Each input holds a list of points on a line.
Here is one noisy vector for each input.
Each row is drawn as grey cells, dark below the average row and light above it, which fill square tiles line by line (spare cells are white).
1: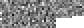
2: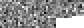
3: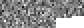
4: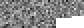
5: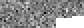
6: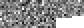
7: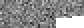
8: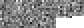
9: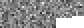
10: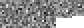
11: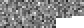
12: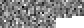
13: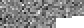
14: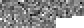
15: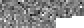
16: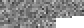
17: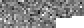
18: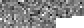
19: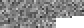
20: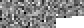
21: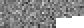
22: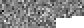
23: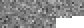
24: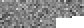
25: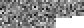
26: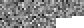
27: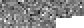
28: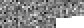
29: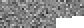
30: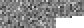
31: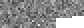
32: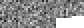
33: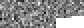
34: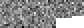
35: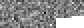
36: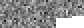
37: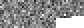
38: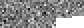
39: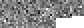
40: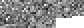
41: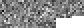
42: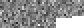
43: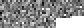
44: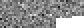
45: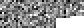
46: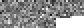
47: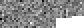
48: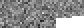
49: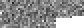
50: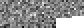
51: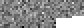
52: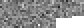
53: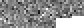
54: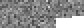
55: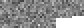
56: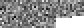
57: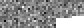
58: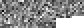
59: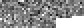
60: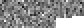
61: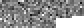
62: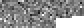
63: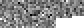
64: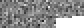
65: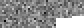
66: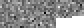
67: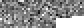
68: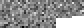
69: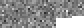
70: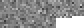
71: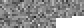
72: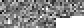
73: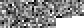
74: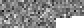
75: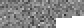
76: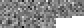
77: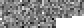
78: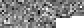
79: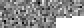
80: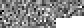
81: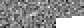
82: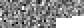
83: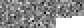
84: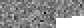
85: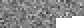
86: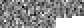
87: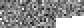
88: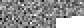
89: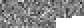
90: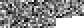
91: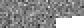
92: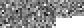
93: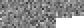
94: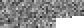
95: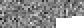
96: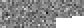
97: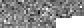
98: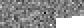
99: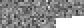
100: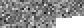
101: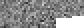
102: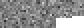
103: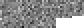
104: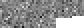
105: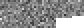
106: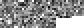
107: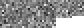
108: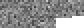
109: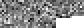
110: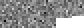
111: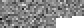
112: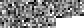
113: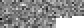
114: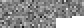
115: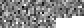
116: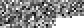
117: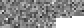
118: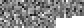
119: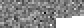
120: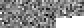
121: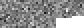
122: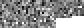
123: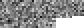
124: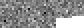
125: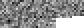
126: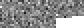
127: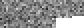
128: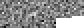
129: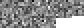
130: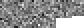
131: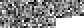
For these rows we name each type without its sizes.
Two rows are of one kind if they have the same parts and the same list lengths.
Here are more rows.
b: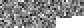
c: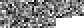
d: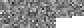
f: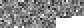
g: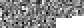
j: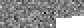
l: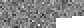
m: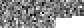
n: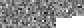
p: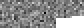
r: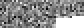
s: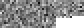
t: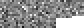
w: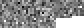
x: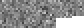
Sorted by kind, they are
b, f, m, w
c
d, g, l, n, s, t, x
j, p, r

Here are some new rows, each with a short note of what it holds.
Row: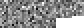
a list of three items
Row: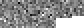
a list of one item
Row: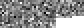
a list of two items
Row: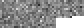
a list of three items
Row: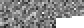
a list of two items
